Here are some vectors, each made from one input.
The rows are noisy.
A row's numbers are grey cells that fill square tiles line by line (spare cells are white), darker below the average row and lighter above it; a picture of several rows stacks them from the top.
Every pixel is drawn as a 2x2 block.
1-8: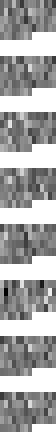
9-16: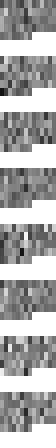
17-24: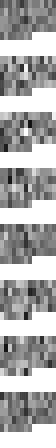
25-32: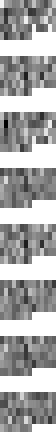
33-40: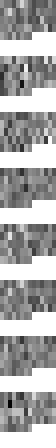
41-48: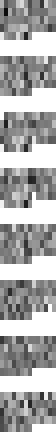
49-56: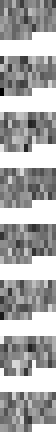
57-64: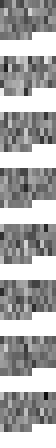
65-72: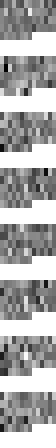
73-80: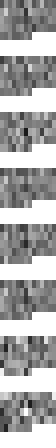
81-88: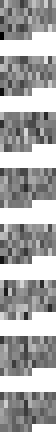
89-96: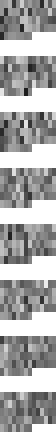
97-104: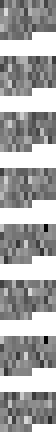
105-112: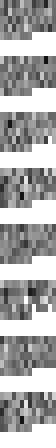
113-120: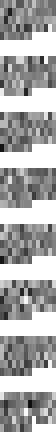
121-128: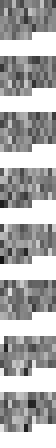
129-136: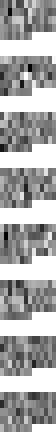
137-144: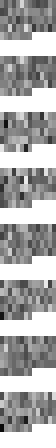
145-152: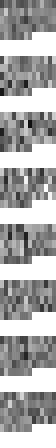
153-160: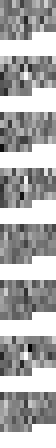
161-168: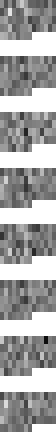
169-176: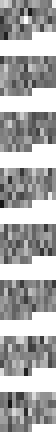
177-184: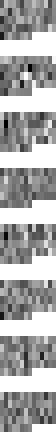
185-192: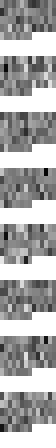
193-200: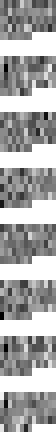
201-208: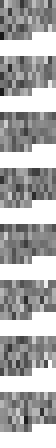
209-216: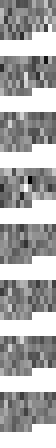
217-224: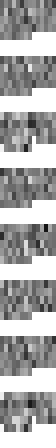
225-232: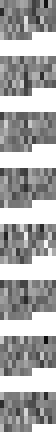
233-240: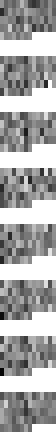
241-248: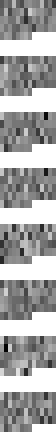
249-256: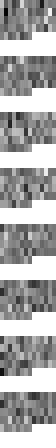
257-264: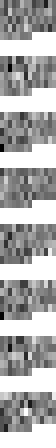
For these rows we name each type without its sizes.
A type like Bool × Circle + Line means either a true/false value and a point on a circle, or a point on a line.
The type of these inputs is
(Circle + Line) × Label.
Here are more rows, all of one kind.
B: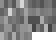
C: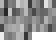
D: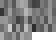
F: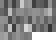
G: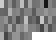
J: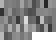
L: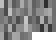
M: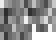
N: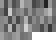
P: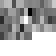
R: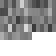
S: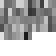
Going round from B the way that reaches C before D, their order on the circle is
B, C, D, R, F, N, L, G, M, J, P, S.
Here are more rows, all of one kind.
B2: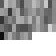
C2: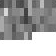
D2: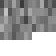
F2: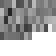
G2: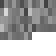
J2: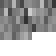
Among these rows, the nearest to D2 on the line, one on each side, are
G2 and J2.
